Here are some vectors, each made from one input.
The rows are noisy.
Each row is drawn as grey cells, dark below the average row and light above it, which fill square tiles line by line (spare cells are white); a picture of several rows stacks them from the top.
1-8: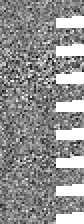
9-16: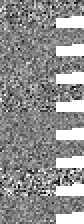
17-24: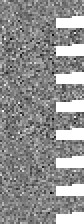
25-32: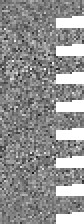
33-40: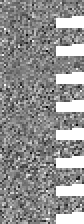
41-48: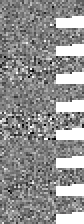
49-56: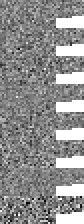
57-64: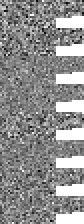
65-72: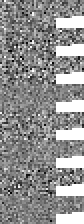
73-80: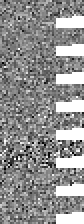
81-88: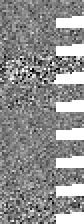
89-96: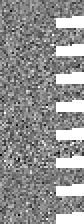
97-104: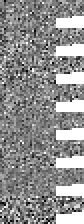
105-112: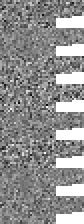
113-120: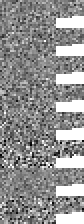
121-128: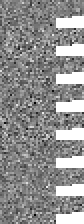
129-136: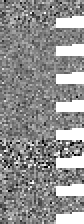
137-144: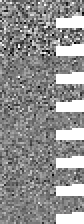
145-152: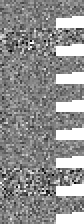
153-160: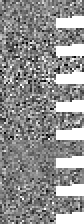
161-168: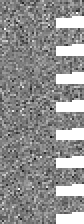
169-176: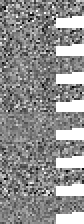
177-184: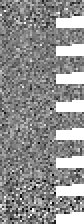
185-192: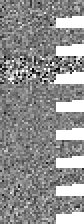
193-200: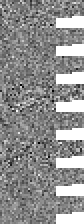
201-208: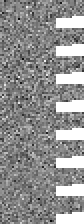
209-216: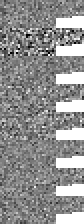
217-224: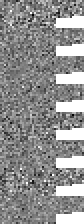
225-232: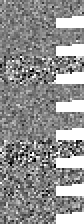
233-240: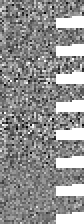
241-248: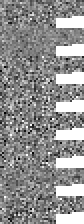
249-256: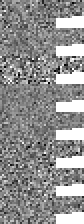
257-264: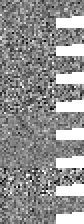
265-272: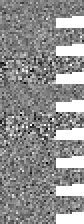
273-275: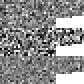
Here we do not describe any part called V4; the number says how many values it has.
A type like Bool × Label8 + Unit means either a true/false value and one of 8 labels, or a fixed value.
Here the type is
(Bool × Circle10 + Unit + V4 × V4) × Line7.
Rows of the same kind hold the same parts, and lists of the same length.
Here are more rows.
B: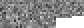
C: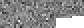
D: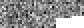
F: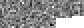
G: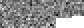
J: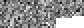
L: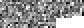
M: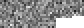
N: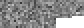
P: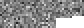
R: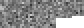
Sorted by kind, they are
B, C, J, M, N, P
D, L
F, G, R

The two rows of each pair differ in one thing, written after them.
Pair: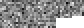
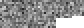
the place on the 10-point circle
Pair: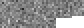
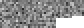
the place on the 10-point circle
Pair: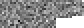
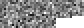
the place on the 10-point circle
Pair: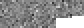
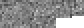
the place on the 10-point circle
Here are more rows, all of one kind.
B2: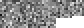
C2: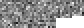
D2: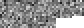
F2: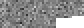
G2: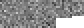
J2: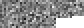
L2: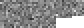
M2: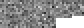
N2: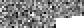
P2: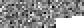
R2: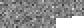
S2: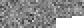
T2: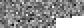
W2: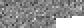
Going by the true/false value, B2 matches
C2, F2, J2 and S2.
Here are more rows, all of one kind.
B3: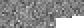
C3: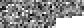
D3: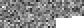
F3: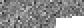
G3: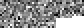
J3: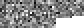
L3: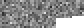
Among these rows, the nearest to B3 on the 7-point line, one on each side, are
F3 and G3.
